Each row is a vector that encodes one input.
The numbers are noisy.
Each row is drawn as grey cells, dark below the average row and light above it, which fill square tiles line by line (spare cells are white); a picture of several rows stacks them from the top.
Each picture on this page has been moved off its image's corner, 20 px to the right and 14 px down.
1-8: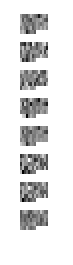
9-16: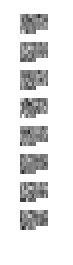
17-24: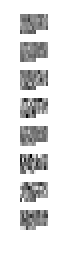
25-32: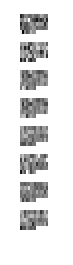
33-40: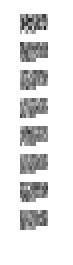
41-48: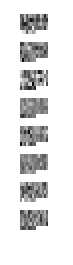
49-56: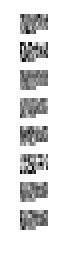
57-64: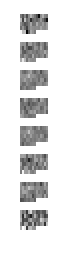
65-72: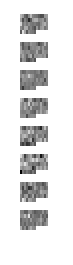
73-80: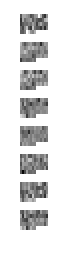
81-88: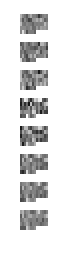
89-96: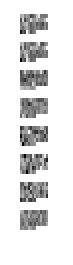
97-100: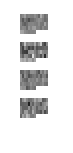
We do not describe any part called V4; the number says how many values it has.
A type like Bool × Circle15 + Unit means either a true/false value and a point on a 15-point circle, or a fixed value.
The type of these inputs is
List2(Bool × V4).
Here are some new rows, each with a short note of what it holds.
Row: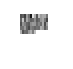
the empty list
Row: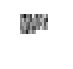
the empty list
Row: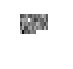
a list of two items
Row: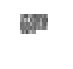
a list of two items
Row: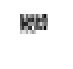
a list of one item
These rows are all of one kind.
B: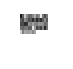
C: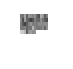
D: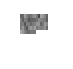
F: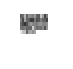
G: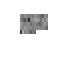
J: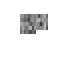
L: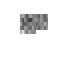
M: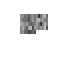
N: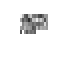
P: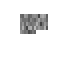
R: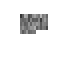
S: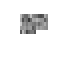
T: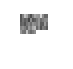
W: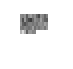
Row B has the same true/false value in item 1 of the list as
G, R and S.
